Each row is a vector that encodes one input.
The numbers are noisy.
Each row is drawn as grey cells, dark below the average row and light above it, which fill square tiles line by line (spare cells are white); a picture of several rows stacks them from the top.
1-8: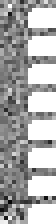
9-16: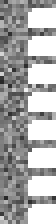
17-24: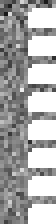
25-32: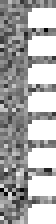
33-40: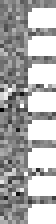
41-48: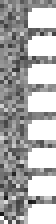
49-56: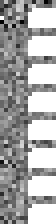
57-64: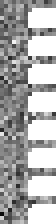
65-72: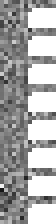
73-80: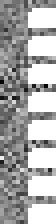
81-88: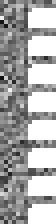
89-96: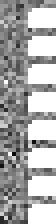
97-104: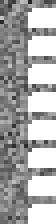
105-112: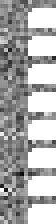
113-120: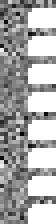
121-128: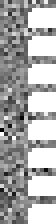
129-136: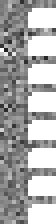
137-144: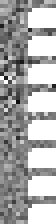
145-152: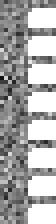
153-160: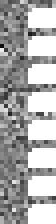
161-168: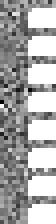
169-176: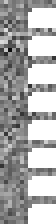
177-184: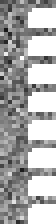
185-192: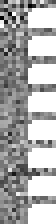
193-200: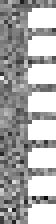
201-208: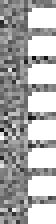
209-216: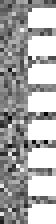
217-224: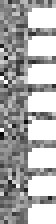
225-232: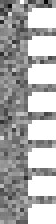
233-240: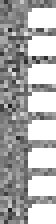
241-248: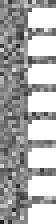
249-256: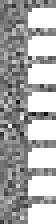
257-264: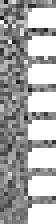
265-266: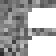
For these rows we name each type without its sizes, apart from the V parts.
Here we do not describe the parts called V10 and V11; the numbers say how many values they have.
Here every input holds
either a fixed value, or a label and a value of V11, or a true/false value and a value of V10.
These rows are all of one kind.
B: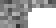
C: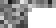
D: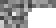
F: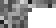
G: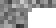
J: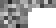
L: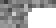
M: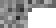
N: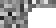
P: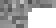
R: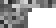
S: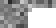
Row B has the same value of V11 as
C, G and S.
